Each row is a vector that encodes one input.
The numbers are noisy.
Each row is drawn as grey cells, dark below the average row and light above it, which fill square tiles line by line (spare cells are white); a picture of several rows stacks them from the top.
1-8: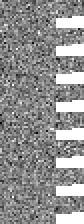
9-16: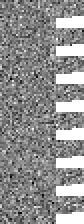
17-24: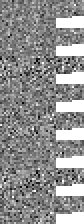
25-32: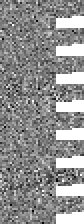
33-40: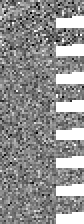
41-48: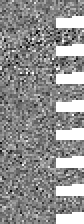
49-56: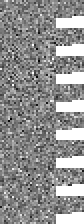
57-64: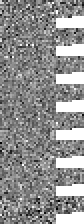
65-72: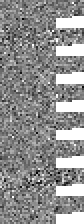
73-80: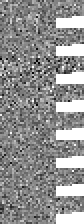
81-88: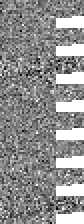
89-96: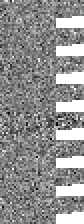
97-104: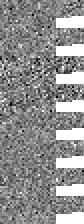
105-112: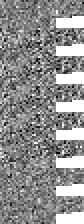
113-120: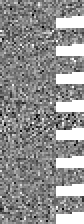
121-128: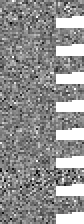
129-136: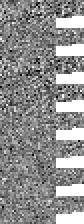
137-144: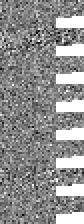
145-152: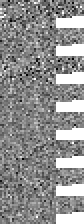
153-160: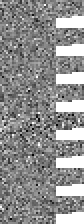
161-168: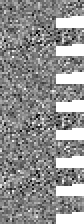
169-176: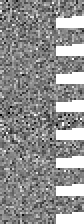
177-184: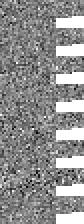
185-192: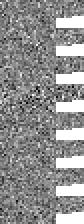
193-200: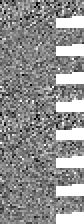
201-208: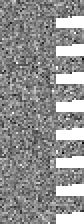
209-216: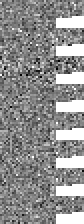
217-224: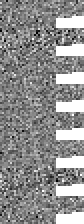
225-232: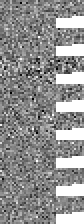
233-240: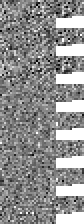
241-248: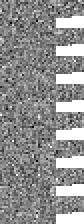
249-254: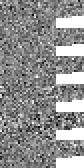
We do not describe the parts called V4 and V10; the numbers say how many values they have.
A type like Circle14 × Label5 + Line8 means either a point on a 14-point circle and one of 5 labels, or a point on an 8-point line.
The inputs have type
Bool × V4 + Tree9 × (Tree9 + V10).
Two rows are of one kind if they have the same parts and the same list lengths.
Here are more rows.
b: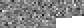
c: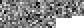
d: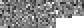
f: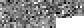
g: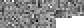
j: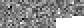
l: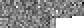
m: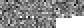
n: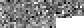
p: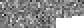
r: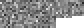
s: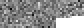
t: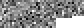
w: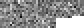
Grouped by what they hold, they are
b, j, l, p, r, s
c, f, n, t
d, g, m, w

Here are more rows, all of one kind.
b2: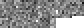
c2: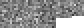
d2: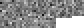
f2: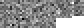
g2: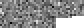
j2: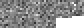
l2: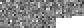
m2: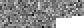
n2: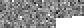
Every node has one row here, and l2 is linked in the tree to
b2, c2 and m2.
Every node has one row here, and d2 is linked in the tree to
c2 and n2.
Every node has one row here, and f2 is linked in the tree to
j2.
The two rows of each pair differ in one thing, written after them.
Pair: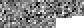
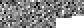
the value of V4
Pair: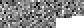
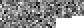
the value of V4
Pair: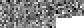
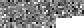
the value of V4
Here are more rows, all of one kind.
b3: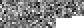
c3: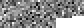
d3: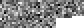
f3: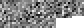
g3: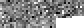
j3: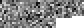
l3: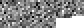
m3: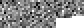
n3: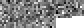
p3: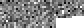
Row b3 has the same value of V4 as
d3, j3 and n3.
